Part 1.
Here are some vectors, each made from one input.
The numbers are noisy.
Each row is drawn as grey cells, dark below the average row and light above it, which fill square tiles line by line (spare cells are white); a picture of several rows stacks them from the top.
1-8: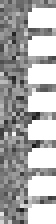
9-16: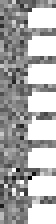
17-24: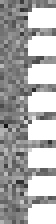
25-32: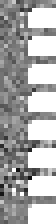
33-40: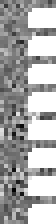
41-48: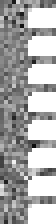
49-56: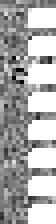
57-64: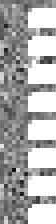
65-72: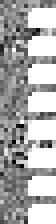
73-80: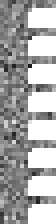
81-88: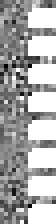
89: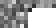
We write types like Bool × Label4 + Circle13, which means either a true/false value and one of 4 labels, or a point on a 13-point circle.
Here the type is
Bool × Bool × Bool × Bool + Unit.
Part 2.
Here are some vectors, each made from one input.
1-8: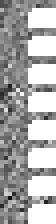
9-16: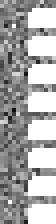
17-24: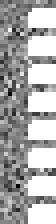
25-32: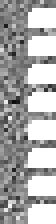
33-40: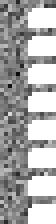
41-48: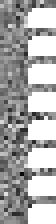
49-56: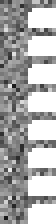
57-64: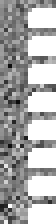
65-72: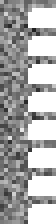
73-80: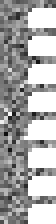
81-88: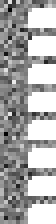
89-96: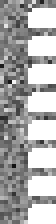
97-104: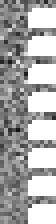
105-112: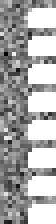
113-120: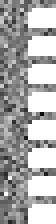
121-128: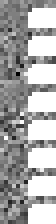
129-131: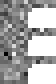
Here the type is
Tree15.
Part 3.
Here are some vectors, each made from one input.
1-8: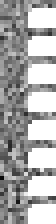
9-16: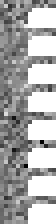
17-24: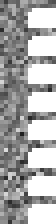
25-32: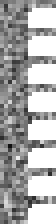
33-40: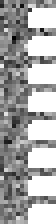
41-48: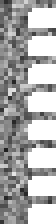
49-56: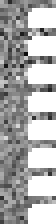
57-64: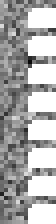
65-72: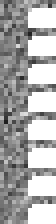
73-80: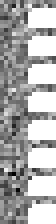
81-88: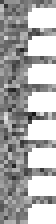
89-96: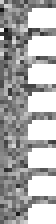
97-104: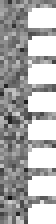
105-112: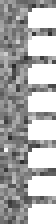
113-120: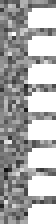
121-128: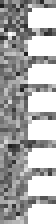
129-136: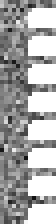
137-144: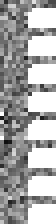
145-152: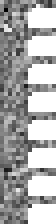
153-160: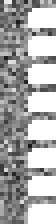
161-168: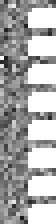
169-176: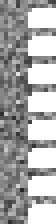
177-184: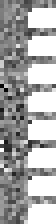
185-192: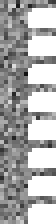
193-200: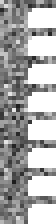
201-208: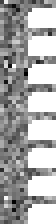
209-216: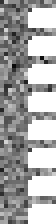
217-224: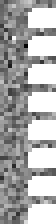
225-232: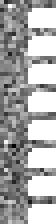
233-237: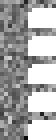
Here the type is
Circle16 + Unit.
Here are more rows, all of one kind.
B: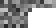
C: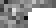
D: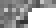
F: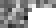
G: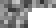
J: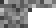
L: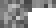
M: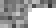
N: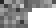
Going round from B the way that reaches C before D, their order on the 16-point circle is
B, G, F, M, C, D, L, N, J.
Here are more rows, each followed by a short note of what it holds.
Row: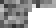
a point on a 16-point circle
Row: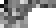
a fixed value
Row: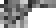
a fixed value
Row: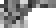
a fixed value
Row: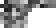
a fixed value
